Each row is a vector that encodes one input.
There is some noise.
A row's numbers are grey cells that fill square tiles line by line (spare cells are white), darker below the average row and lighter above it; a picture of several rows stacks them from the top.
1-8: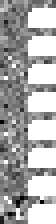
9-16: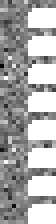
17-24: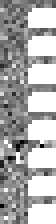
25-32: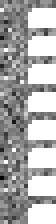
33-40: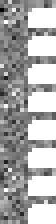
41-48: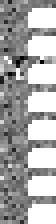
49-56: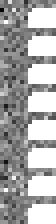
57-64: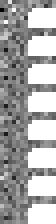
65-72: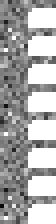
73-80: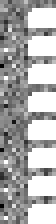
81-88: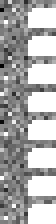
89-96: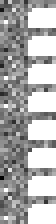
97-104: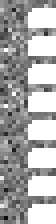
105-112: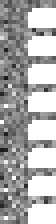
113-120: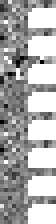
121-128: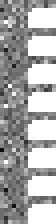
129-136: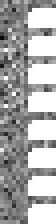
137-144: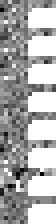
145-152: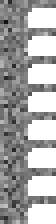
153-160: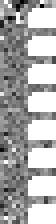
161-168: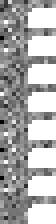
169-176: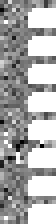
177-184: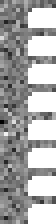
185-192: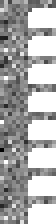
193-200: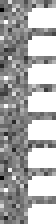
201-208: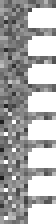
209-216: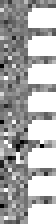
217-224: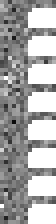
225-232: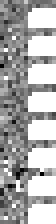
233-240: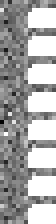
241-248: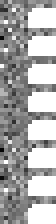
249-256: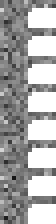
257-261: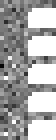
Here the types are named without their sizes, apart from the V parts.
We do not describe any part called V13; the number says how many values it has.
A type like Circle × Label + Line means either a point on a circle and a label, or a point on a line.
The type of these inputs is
List(Label × V13).
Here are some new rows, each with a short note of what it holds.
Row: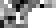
the empty list
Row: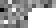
a list of one item
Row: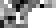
the empty list
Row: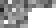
a list of one item
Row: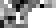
the empty list
